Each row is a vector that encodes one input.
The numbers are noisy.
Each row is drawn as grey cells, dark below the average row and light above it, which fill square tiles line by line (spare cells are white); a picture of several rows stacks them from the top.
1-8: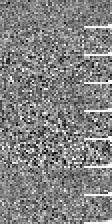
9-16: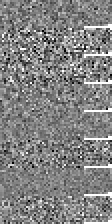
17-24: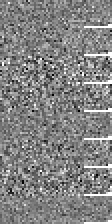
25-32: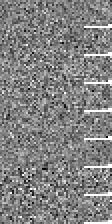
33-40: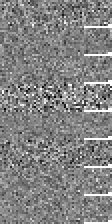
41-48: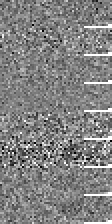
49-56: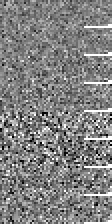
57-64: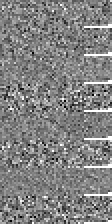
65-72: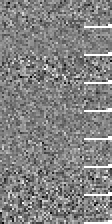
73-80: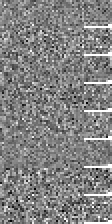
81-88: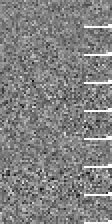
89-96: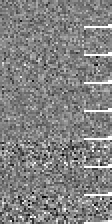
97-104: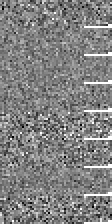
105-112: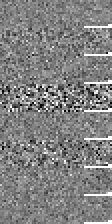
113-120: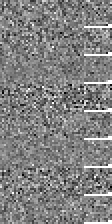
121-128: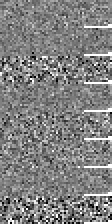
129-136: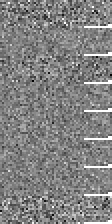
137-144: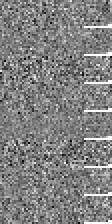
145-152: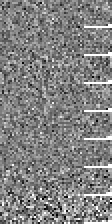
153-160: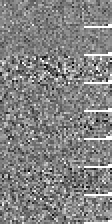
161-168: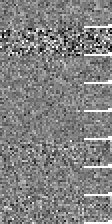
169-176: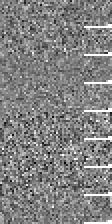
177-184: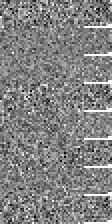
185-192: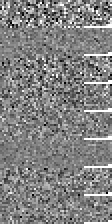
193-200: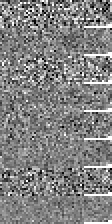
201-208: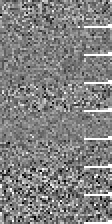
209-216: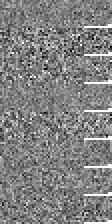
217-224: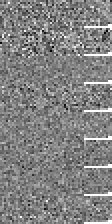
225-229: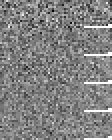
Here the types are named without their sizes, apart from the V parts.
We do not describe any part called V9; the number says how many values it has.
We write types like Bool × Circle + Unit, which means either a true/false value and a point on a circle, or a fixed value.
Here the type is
(Line + V9) × Tree.
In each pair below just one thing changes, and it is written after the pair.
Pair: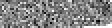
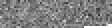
the value of V9
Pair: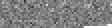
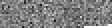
the node of the tree
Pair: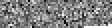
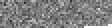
the node of the tree
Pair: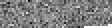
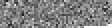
the value of V9
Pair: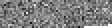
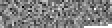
the value of V9
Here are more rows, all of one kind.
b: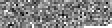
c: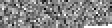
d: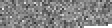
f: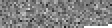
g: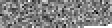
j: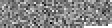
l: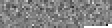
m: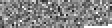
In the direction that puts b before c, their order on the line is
l, j, b, m, c, f, d, g.
